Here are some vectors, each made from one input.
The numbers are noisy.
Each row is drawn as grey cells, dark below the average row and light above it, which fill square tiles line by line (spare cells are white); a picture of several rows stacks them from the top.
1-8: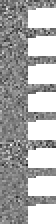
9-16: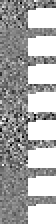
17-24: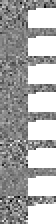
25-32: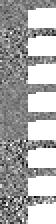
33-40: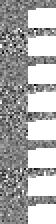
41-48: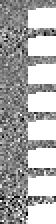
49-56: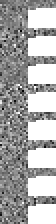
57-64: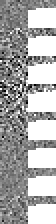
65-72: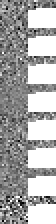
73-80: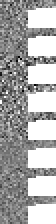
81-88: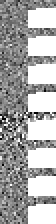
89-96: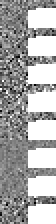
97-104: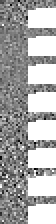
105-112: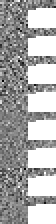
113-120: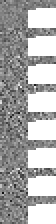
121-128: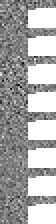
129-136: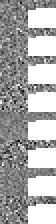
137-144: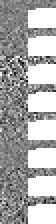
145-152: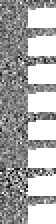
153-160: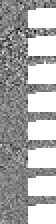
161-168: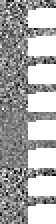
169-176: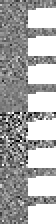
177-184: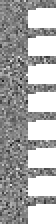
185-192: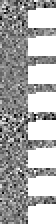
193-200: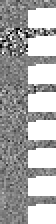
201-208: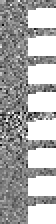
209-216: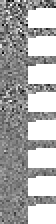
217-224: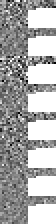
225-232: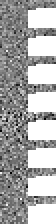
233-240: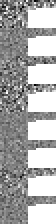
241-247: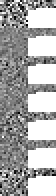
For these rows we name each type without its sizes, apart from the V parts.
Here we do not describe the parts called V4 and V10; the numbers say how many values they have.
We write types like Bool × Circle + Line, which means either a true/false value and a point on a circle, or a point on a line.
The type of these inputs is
(Bool × Bool × Bool + (Line + V10) × V4) × Label.
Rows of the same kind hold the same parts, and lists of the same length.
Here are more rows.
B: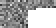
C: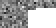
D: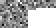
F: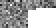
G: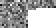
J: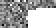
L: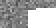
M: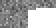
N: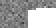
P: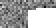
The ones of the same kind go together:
B, D, G, N
C, J, L, P
F, M

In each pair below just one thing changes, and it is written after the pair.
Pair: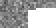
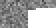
the label
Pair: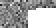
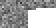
the label
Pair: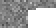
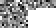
the label
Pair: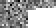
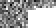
the place on the line
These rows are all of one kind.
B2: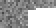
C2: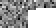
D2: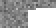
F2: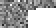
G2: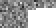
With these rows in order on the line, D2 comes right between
C2 and G2.
